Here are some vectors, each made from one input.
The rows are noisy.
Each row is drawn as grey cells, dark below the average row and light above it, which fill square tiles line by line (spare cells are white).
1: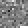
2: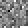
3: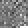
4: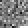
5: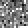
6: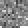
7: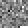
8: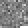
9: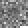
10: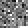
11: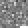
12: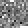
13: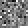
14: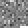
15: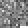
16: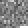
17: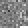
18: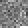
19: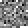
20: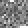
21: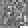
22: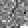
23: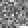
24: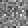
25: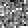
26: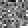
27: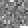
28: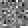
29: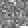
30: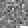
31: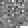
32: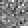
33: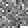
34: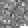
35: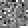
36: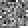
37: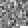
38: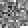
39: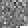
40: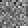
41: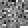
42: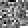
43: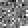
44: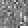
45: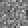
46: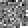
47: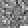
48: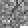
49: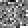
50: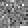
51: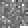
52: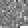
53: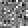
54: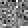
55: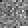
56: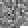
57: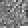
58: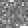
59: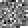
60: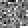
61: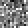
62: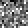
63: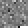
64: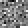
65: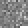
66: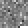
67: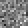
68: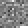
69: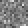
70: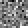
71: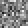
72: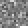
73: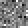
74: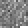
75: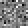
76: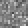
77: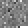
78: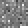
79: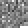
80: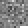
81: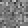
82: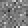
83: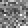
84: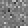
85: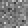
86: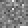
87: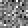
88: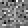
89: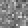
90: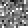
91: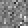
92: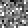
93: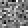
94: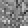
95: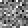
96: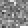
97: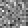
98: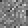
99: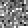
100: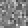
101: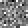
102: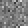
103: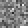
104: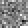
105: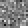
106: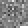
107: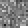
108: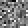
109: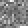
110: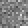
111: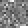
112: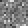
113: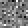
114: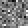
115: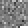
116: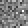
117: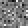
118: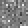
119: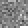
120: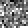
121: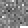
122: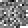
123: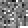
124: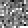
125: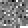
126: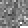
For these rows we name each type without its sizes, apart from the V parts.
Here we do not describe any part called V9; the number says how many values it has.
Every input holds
either a point on a circle, or a fixed value, or a true/false value and a value of V9.
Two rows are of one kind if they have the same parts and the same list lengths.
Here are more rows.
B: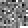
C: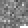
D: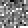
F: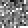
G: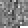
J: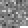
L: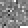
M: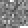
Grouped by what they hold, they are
B
C, G, J, L, M
D, F

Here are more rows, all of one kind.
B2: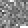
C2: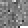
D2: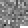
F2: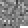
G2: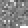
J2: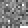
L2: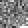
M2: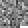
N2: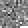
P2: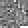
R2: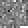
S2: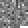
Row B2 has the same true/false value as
G2, J2 and R2.
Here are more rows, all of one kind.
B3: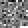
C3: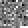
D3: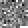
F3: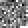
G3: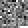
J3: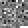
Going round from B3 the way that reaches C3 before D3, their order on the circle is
B3, C3, G3, J3, D3, F3.
